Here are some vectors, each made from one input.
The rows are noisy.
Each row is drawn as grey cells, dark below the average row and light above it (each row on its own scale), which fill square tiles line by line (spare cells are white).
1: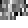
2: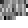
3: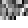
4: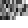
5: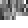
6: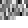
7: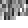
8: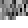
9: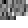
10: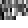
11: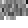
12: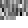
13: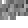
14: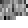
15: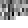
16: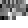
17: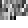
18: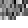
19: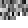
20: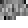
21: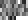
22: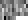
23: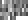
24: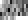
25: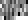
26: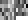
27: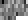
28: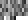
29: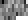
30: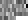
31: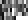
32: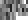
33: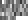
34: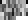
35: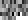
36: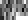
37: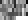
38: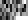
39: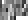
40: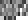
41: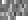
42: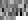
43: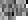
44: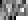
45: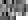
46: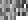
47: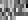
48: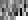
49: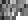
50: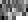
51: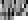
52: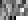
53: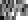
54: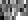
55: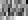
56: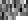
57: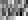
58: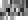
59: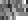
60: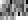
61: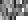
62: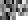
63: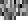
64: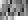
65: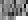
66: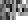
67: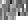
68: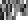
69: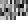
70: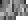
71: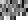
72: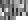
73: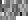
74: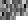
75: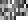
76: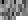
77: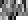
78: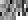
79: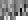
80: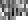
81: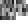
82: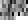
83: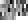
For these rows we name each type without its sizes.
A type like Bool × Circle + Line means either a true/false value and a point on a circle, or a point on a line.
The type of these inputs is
(Bool × Bool × Bool + Line) × Line.
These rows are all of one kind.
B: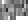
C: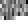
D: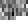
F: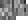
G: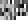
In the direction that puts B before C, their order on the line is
G, F, B, C, D.
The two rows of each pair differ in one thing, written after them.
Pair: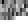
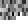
the place on the line
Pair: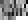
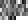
the place on the line
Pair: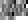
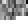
one of the three true/false values
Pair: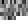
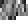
one of the three true/false values
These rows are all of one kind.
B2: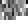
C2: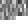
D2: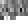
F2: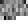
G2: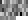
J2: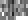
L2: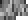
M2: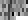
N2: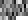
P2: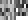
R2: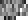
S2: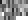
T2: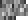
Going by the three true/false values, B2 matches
L2, S2 and T2.
